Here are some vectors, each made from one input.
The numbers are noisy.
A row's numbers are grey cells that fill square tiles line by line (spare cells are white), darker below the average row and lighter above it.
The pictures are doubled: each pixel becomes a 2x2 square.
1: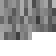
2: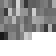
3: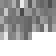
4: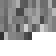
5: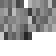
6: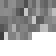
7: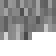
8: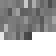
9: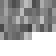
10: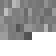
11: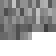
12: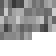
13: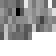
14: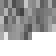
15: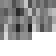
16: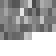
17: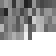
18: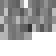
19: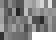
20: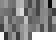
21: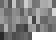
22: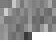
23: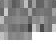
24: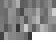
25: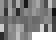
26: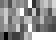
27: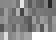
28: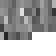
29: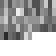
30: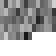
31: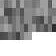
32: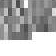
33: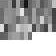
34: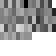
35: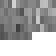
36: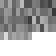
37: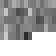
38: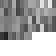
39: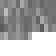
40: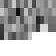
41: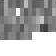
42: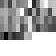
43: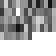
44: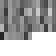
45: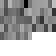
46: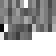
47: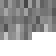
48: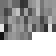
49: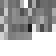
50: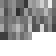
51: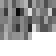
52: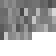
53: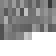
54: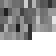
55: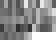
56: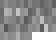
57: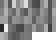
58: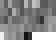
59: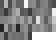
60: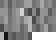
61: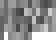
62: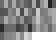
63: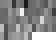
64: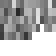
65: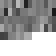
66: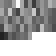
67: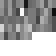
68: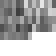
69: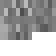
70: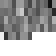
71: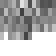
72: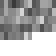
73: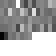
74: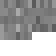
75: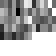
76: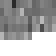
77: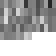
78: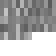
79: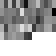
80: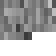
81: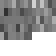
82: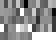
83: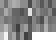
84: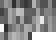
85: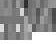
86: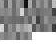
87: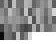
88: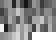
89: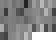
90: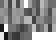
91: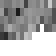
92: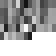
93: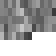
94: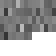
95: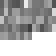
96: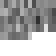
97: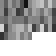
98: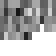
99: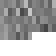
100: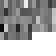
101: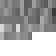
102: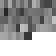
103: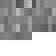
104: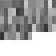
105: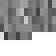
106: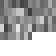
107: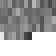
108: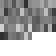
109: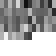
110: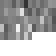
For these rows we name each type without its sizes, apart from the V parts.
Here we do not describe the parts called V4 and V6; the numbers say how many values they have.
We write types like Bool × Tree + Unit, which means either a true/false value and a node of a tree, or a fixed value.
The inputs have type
(Bool × V4 + Label) × V6.
